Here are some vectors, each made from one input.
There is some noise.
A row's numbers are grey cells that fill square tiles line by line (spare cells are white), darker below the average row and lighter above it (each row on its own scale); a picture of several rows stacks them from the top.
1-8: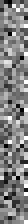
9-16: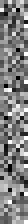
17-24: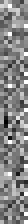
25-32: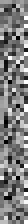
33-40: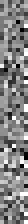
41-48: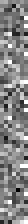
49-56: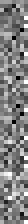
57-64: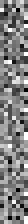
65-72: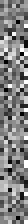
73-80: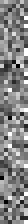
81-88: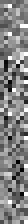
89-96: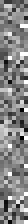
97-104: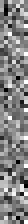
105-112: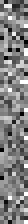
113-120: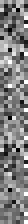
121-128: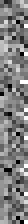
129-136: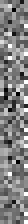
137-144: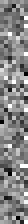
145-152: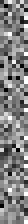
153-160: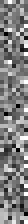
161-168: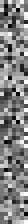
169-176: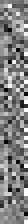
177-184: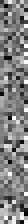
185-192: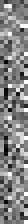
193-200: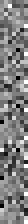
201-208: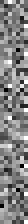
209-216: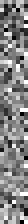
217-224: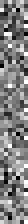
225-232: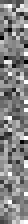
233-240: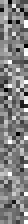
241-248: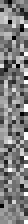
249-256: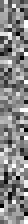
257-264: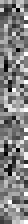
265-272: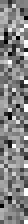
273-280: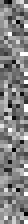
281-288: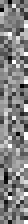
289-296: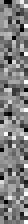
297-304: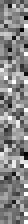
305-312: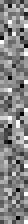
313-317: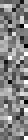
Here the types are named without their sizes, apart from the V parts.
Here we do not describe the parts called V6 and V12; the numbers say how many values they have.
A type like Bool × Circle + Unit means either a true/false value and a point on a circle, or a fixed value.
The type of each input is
(Bool × Bool × Bool + V6) × V12 + Circle.
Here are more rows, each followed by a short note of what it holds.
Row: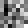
a point on a circle
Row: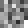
a value of V6 and a value of V12
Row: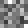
a point on a circle
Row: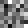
a point on a circle
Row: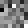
a value of V6 and a value of V12
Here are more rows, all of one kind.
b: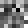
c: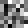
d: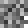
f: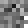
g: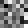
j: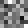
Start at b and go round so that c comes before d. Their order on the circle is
b, c, g, j, d, f.
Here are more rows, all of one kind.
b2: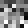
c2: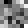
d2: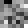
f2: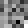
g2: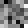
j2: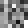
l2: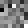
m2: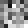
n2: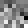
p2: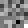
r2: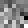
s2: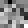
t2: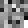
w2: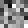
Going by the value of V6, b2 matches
n2, r2 and s2.
